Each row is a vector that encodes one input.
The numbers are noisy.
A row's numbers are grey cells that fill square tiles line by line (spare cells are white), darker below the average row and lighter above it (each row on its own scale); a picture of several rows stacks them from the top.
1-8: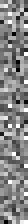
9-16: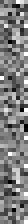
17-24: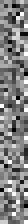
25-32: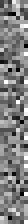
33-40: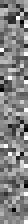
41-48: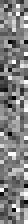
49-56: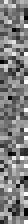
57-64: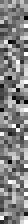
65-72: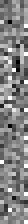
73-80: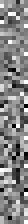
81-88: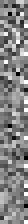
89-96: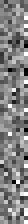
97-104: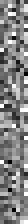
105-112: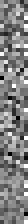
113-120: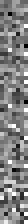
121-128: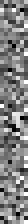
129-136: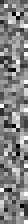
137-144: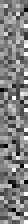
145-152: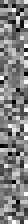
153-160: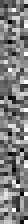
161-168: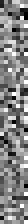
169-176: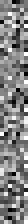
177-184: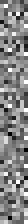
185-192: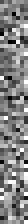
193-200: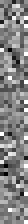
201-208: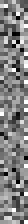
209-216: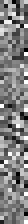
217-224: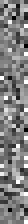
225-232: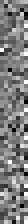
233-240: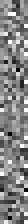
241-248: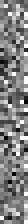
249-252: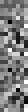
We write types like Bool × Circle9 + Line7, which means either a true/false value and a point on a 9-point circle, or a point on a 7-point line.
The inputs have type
Bool × Line5 × (Tree15 + Unit).
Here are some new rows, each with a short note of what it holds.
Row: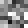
a point on a 5-point line and a true/false value
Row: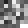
a point on a 5-point line and a true/false value
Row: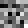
a point on a 5-point line, a node of a 15-node tree and a true/false value
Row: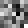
a point on a 5-point line, a node of a 15-node tree and a true/false value
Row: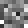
a point on a 5-point line and a true/false value
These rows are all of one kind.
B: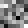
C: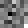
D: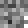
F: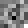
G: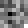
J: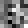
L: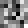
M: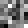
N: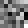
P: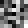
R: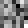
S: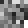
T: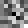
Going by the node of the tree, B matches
C, M and T.
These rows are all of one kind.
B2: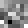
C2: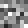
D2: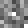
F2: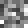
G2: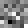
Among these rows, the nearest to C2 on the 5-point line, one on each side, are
F2 and G2.
